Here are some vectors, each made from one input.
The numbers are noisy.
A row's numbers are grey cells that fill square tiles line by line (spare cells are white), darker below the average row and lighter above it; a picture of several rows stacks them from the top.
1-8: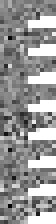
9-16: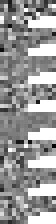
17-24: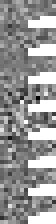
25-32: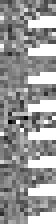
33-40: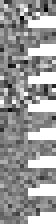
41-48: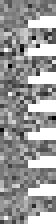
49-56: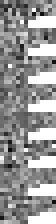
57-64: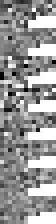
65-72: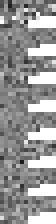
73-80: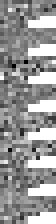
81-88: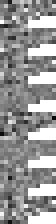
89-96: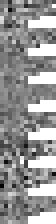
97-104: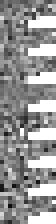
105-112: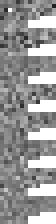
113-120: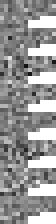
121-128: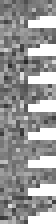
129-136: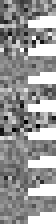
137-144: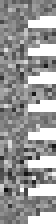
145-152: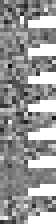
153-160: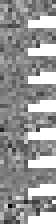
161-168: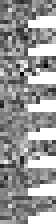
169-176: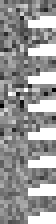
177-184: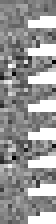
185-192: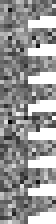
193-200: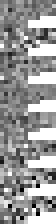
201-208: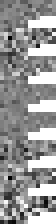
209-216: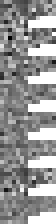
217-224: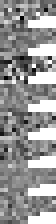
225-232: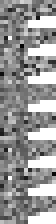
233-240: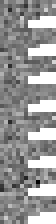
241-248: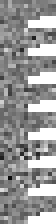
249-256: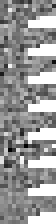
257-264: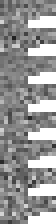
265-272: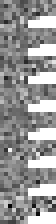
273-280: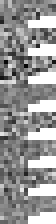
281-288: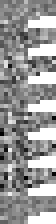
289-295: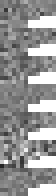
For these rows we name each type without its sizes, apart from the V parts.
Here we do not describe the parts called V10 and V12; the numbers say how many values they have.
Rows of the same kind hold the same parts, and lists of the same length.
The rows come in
3 kinds.
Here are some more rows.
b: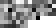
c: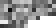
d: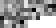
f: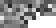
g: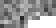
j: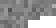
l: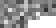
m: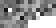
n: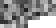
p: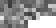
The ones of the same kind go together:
b, j, n, p
c, d, g, l, m
f

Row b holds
a true/false value, a value of V10 and a value of V12.
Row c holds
a point on a line.
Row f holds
a true/false value.
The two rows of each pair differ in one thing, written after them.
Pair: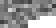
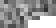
the value of V10
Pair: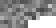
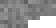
the true/false value
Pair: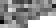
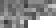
the value of V12
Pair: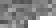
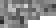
the true/false value
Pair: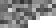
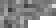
the value of V10
